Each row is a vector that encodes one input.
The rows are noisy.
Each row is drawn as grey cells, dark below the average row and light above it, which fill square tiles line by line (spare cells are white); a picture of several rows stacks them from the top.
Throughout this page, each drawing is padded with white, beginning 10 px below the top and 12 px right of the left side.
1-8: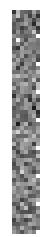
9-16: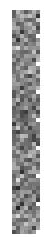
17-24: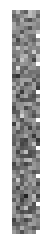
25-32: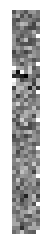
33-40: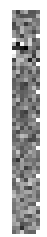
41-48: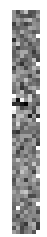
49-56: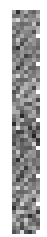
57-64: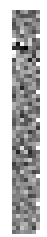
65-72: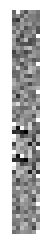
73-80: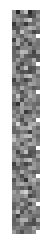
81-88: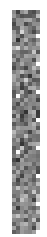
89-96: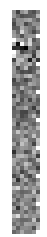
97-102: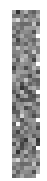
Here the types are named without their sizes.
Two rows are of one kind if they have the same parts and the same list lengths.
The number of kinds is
3.
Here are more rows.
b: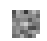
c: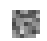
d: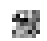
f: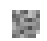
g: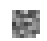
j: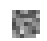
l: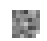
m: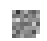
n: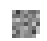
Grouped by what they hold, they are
b, f, l
c, g, j, m, n
d

